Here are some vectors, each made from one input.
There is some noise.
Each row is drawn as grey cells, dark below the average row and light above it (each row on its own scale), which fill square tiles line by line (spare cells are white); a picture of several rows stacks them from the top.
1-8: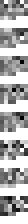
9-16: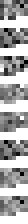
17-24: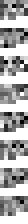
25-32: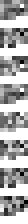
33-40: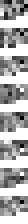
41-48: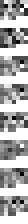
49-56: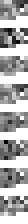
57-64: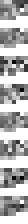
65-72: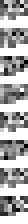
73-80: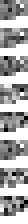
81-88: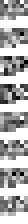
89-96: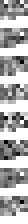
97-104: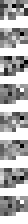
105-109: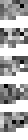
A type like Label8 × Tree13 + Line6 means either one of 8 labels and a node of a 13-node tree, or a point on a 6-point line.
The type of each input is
Line9 + Line14.
